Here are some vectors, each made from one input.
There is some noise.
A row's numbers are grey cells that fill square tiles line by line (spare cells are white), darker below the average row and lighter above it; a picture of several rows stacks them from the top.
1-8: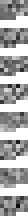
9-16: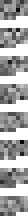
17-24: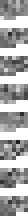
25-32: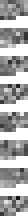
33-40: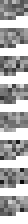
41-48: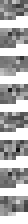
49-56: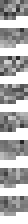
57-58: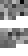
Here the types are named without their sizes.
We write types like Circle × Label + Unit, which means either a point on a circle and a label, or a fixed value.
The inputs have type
Bool × Label.
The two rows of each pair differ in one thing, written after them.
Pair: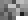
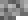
the true/false value
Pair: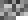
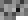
the label
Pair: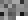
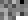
the true/false value
